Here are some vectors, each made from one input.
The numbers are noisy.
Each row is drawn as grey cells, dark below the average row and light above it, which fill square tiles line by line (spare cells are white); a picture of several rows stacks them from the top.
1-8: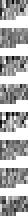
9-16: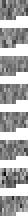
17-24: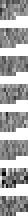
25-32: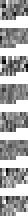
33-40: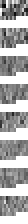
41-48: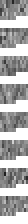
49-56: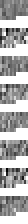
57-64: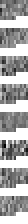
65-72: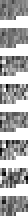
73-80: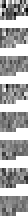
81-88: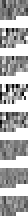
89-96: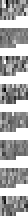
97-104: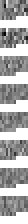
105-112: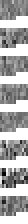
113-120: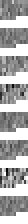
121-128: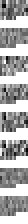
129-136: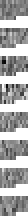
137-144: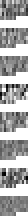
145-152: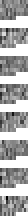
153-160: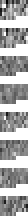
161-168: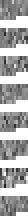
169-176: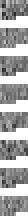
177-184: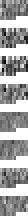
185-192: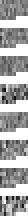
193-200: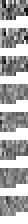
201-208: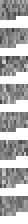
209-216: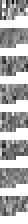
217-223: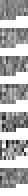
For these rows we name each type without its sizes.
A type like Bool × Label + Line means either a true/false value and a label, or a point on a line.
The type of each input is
Bool × Tree.
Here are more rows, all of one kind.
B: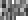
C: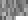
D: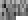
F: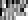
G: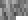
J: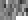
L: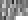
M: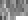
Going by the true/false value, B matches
D and F.
